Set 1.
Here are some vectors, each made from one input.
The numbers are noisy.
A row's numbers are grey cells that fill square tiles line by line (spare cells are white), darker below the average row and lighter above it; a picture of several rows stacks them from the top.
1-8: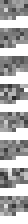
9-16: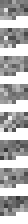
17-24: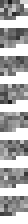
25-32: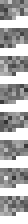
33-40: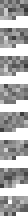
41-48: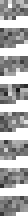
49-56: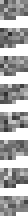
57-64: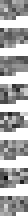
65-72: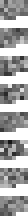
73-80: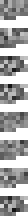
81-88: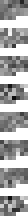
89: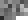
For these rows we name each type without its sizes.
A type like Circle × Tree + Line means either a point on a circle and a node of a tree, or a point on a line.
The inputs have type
List(Line).
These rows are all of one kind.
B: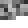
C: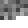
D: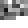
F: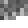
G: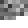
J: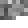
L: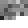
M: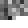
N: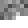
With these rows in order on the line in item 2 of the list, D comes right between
G and L.
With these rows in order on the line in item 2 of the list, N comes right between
J and L.
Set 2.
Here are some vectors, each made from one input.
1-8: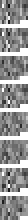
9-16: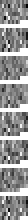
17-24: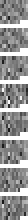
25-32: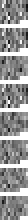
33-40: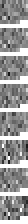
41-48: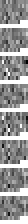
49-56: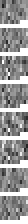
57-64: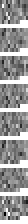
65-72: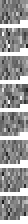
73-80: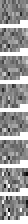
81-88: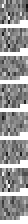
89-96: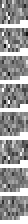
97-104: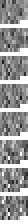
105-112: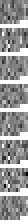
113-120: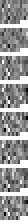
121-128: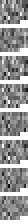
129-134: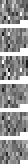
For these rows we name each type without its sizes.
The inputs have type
Bool × Label.
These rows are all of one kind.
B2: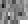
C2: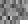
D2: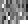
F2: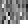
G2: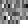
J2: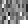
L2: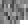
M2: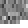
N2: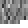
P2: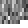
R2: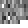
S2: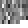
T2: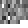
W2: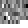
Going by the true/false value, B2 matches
C2, L2, M2 and N2.
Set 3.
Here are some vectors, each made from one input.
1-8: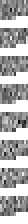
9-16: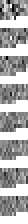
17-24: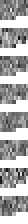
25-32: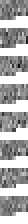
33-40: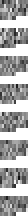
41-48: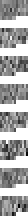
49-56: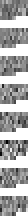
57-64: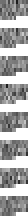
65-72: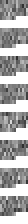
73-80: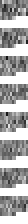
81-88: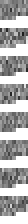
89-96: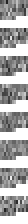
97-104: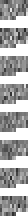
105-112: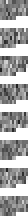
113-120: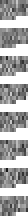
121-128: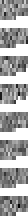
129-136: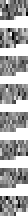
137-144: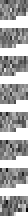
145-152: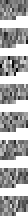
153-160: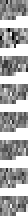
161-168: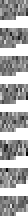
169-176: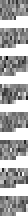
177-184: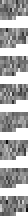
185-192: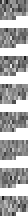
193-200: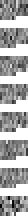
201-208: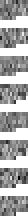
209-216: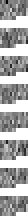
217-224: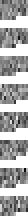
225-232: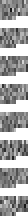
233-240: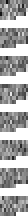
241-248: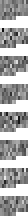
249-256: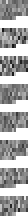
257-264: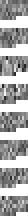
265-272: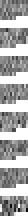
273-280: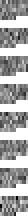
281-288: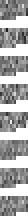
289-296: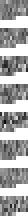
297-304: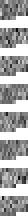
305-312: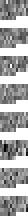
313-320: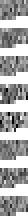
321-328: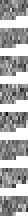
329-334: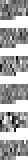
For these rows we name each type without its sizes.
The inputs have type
List(Line).
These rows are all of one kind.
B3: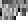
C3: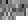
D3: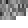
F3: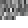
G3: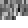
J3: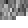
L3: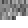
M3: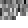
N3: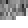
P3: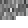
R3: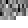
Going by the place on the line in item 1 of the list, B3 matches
G3, L3 and M3.
